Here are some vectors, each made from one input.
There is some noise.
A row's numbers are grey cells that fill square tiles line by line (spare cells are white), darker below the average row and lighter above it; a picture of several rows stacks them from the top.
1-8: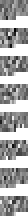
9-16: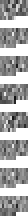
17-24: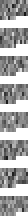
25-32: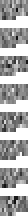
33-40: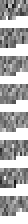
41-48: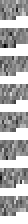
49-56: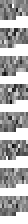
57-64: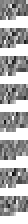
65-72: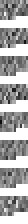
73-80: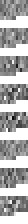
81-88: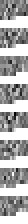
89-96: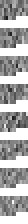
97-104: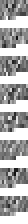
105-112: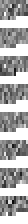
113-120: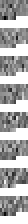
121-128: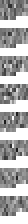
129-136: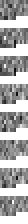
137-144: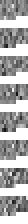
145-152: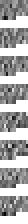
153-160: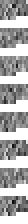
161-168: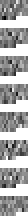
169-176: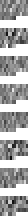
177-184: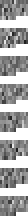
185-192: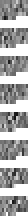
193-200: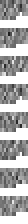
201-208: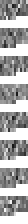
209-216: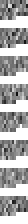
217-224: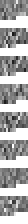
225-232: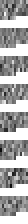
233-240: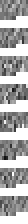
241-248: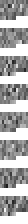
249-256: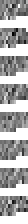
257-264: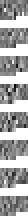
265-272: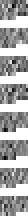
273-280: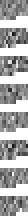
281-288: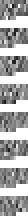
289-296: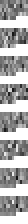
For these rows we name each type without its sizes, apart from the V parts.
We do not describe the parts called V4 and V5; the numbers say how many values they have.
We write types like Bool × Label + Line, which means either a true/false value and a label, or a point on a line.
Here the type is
(Bool × Bool × Bool × Bool + Unit) × V5 + Tree × (Tree + V4).
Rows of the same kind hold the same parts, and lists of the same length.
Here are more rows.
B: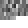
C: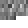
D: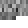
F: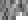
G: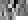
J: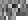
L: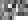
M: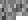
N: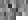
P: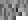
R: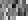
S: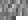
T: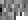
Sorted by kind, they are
B, G, L
C, D, F, M, N, P, S
J, R
T

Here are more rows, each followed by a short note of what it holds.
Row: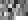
a node of a tree and a value of V4
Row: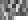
a node of a tree and a value of V4
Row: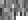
a value of V5
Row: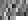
a node of each of two trees
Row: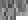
four true/false values and a value of V5
